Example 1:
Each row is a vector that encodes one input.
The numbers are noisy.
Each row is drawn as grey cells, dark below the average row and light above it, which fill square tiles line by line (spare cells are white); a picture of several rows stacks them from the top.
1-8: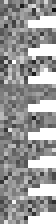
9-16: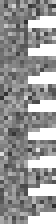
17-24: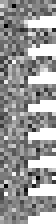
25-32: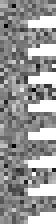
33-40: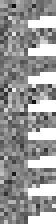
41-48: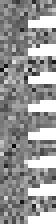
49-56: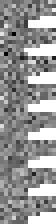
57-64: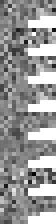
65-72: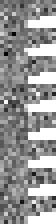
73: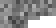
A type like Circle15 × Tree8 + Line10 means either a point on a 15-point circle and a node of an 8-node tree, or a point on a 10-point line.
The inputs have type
Tree11.
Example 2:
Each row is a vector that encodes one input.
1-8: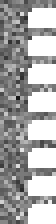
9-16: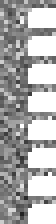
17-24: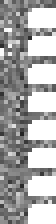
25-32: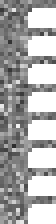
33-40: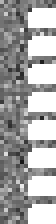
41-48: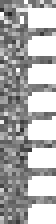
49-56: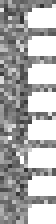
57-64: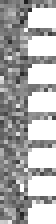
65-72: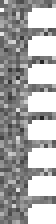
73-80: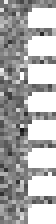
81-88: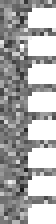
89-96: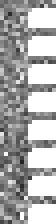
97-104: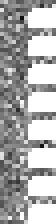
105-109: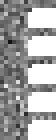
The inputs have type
Circle15.
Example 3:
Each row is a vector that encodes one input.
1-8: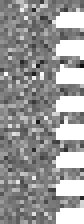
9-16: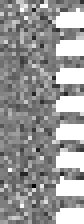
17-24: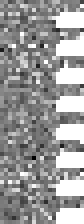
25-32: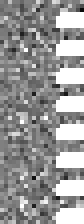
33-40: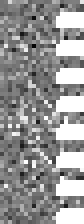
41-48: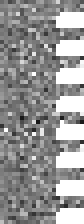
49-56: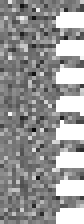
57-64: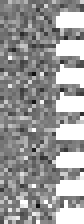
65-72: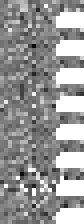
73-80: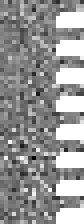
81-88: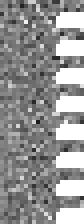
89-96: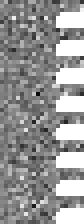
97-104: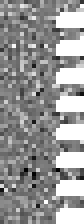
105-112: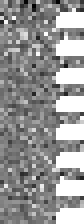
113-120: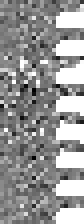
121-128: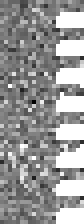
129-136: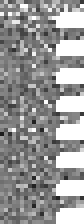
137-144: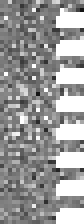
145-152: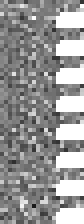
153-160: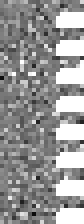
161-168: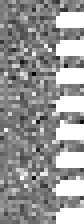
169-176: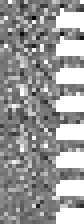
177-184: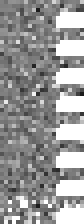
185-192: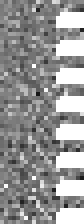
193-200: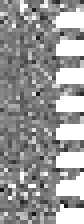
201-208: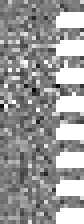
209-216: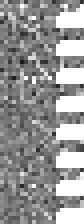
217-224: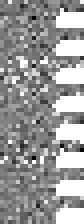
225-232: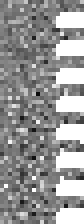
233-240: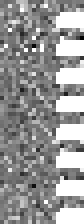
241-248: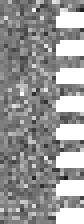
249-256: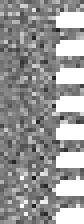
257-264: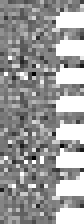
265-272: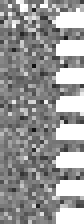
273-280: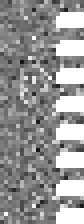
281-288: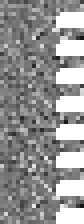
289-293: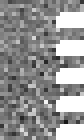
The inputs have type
Circle11 + Unit.
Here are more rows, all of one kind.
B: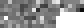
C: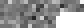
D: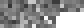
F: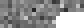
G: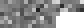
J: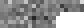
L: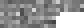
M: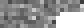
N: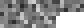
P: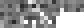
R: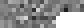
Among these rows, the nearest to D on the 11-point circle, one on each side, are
N and P.
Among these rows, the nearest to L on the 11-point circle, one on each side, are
B and M.
